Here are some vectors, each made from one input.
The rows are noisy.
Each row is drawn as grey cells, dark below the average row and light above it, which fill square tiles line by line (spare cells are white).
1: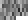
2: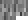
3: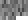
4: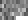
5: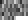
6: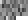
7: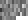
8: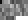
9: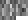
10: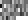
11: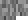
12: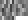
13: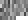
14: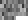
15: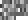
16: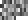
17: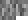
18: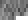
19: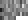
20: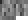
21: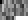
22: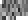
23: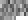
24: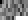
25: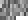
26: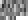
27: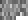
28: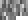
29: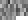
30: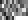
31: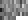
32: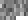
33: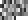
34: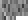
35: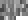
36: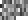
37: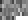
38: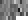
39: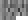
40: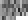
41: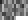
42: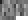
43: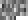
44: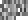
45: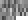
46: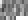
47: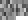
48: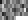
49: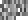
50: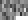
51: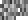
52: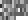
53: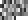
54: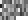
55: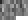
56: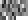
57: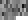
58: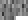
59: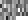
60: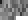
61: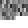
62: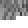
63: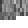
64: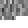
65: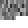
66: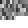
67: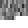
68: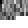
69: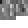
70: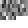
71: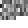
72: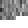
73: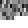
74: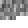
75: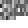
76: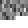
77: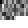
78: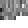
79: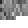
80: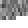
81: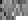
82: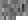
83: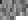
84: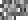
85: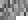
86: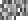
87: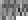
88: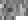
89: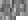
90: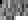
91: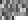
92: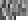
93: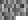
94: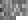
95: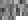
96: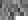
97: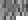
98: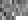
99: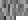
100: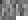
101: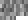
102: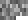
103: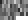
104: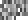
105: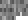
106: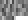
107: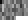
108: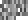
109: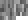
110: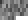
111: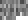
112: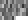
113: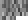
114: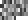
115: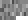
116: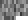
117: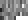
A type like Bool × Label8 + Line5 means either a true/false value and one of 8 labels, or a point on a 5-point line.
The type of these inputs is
Line6 × List2(Line11).
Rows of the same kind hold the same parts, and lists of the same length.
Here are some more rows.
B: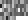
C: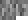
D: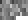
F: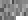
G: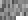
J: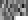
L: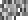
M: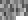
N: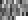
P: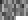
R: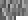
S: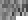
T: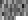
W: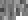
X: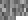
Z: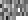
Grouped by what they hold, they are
B, L, Z
C, D, F, G, P, R, X
J, M, N, S, T, W

